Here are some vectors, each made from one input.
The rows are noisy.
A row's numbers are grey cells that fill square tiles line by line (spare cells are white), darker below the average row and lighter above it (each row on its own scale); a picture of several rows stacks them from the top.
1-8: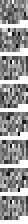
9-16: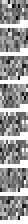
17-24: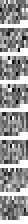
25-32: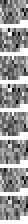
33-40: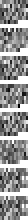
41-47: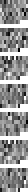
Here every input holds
one of 5 labels and a true/false value.
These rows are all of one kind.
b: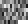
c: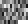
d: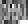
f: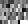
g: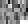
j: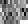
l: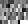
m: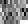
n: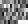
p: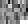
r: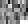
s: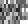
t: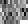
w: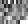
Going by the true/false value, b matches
c, n and s.
